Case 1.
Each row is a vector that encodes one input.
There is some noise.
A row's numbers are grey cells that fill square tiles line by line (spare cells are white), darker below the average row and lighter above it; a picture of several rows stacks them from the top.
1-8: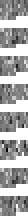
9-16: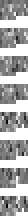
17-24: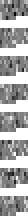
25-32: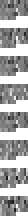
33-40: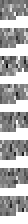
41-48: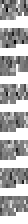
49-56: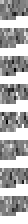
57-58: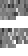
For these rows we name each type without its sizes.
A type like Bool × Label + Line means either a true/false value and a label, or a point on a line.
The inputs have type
Bool × (Circle + Unit).
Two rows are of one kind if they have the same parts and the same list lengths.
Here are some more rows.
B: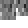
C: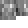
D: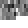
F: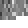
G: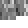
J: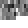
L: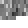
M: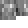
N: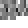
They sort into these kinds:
B, C, D, F, G, J, L, M
N

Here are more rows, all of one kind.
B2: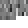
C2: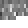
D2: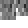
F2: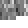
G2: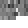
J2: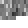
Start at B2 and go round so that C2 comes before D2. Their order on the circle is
B2, F2, C2, J2, G2, D2.
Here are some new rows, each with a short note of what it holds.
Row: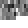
a point on a circle and a true/false value
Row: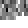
a true/false value
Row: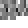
a true/false value
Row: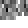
a true/false value
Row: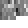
a point on a circle and a true/false value
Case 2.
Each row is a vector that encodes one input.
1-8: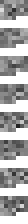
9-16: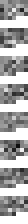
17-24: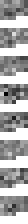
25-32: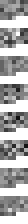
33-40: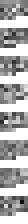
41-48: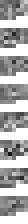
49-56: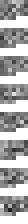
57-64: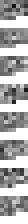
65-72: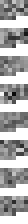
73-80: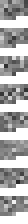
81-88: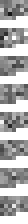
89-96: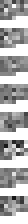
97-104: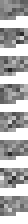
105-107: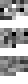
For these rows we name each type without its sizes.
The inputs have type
Bool × Bool × Bool × Bool + Label.
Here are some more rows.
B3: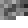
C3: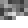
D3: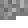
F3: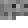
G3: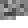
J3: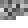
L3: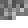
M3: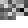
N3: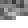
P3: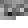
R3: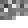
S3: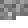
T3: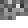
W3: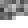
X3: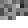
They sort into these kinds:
B3, C3, L3, N3, T3, X3
D3, F3, G3, J3, M3, P3, R3, S3, W3

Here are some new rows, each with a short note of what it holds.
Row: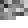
four true/false values
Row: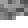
four true/false values
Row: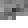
four true/false values
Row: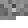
four true/false values
